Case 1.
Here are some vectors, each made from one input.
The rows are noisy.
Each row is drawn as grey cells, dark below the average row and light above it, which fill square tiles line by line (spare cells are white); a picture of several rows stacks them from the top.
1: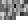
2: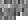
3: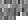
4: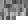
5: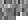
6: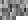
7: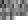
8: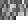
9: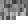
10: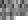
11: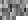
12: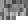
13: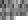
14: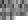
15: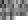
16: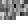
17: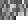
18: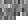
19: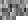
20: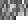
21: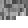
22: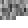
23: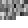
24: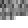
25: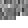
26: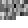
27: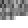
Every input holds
one of 6 labels.
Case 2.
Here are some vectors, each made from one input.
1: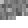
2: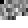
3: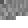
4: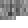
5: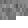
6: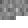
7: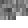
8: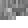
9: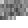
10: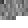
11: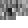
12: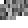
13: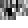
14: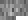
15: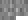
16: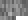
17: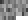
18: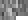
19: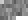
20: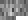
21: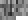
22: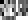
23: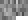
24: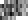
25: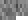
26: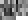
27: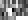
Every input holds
a point on a 3-point line and a point on a 4-point line.
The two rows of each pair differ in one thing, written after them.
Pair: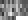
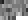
the place on the 4-point line
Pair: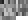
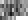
the place on the 3-point line
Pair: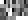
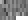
the place on the 3-point line
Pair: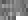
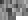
the place on the 3-point line
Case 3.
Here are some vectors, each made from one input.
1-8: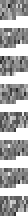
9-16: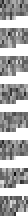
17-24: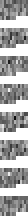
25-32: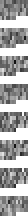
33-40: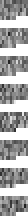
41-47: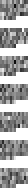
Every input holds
one of 7 labels.
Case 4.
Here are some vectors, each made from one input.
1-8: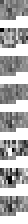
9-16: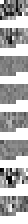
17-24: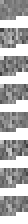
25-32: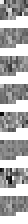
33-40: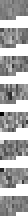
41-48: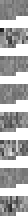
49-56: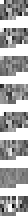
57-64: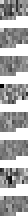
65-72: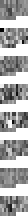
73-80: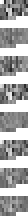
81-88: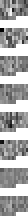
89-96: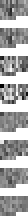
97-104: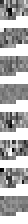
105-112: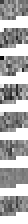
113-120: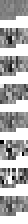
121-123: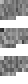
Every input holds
a point on a 9-point line.
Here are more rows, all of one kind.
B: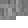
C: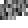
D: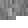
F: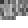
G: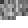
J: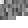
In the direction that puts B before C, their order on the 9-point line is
F, B, D, C, J, G.
